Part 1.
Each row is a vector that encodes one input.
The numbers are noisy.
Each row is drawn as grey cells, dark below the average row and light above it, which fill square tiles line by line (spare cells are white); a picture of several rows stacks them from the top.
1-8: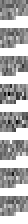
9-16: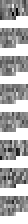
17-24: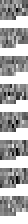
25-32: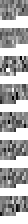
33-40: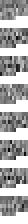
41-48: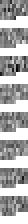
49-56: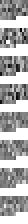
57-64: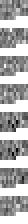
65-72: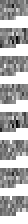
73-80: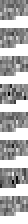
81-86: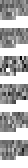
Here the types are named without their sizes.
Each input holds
either a point on a circle, or a fixed value, or a node of a tree.
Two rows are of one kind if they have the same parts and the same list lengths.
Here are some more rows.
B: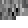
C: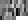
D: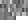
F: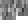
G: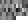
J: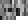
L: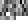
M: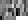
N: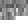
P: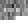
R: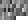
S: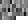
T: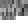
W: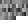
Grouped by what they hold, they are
B, C, G, J, M, R, S, W
D, F, N, P, T
L

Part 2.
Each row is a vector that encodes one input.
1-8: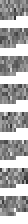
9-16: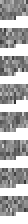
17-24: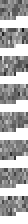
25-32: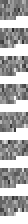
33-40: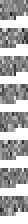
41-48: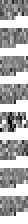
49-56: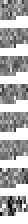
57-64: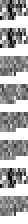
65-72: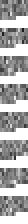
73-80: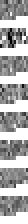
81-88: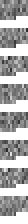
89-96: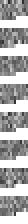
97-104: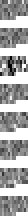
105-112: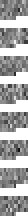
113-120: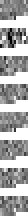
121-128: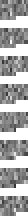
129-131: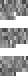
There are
3 kinds of row.
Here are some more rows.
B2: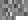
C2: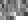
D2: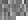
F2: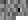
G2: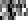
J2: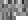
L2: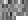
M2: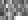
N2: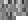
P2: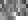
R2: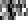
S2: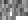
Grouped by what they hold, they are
B2, D2, F2, M2, S2
C2, J2, L2, N2, P2
G2, R2

